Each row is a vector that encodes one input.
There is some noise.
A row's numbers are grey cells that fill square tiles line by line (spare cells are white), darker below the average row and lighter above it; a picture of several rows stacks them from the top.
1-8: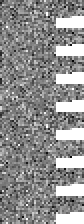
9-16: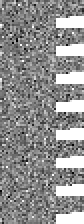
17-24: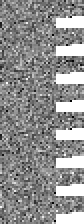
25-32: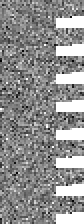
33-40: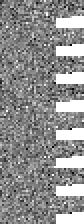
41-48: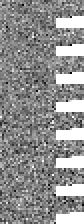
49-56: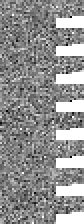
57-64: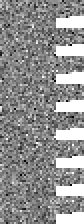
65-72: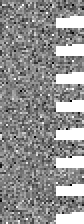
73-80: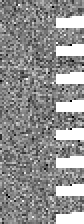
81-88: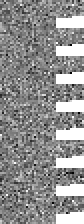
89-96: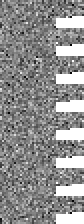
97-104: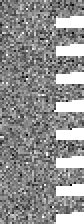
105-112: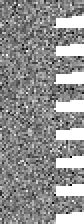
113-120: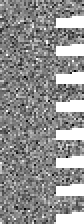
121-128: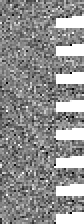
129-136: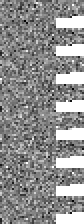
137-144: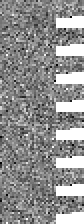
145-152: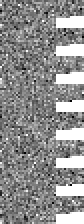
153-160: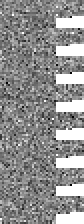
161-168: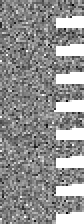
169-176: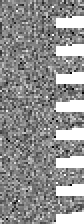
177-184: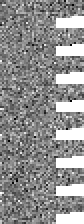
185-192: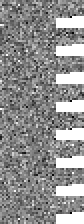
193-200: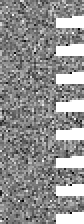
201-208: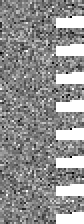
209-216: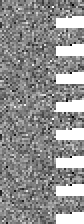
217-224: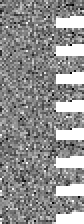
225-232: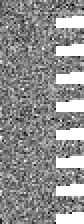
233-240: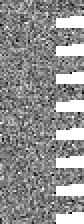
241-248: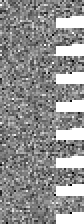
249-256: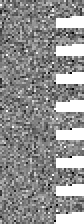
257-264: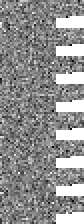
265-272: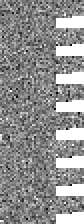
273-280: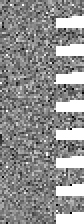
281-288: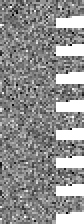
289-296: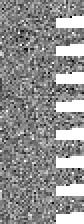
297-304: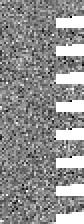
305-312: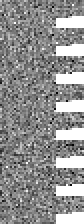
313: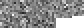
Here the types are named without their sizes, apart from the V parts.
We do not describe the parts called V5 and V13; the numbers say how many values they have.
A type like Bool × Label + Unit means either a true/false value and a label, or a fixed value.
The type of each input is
(Line × V5 + V13) × (Tree + Unit).
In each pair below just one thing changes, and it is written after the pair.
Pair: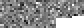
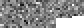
the value of V5
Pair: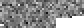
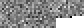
the node of the tree
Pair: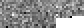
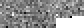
the value of V5
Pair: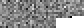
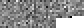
the value of V5
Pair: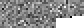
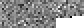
the value of V5
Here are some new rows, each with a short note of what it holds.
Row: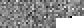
a point on a line, a node of a tree and a value of V5
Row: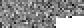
a point on a line and a value of V5
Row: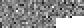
a point on a line and a value of V5
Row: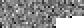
a point on a line and a value of V5
